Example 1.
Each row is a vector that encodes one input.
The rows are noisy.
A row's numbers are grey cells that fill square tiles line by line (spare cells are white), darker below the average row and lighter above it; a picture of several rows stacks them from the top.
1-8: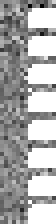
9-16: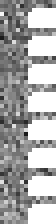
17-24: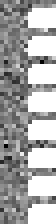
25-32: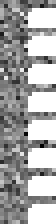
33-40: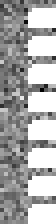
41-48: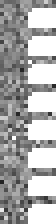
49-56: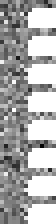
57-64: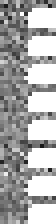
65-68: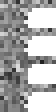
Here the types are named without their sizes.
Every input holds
a point on a line and a node of a tree.
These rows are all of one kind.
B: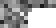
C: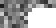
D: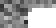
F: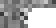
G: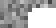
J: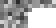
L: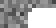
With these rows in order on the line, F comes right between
G and L.
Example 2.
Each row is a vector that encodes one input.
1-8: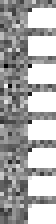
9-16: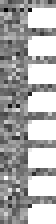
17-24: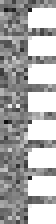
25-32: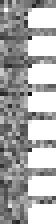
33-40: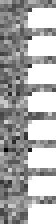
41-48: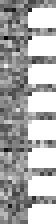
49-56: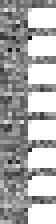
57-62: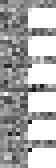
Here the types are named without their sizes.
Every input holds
a point on a circle and a true/false value.
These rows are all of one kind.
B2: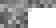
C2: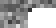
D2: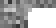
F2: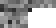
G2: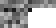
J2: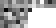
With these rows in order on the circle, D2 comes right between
C2 and F2.
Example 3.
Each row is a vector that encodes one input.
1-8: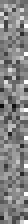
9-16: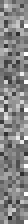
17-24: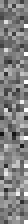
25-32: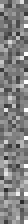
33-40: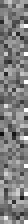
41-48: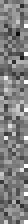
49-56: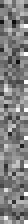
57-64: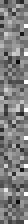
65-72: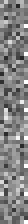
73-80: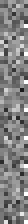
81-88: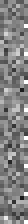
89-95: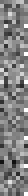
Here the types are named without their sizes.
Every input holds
either a label, or a node of a tree.
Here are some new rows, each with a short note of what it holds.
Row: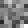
a node of a tree
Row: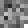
a label
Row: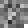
a label
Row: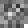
a label
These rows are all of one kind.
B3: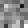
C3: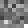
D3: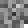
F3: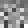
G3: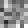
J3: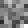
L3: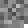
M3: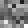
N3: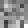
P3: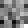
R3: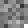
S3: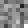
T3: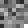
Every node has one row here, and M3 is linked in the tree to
C3.
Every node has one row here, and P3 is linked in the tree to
J3.
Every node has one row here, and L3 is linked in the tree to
C3, D3, R3 and T3.
